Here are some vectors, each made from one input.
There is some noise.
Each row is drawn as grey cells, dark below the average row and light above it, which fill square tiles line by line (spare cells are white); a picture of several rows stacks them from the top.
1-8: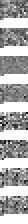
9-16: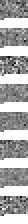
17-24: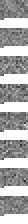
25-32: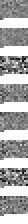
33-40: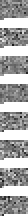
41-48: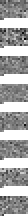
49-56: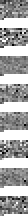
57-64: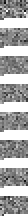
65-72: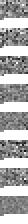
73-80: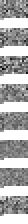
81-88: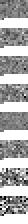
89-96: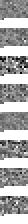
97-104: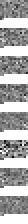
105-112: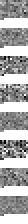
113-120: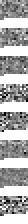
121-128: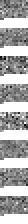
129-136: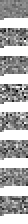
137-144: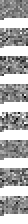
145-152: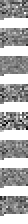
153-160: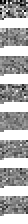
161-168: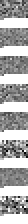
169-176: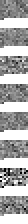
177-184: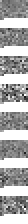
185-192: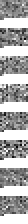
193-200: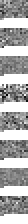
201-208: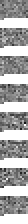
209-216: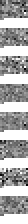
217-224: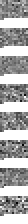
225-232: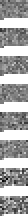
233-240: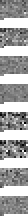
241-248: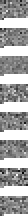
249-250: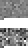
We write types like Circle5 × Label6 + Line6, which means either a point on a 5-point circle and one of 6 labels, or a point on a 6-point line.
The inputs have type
(Bool × Bool × Bool × Bool + Unit) × Circle13 × Circle13.
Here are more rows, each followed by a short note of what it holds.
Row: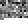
a point on each of two 13-point circles
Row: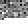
a point on each of two 13-point circles and four true/false values
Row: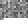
a point on each of two 13-point circles and four true/false values
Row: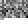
a point on each of two 13-point circles and four true/false values
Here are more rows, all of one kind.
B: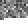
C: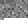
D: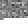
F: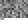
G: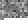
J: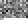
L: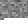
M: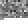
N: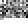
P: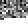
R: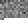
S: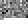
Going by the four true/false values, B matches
C, D, F and J.
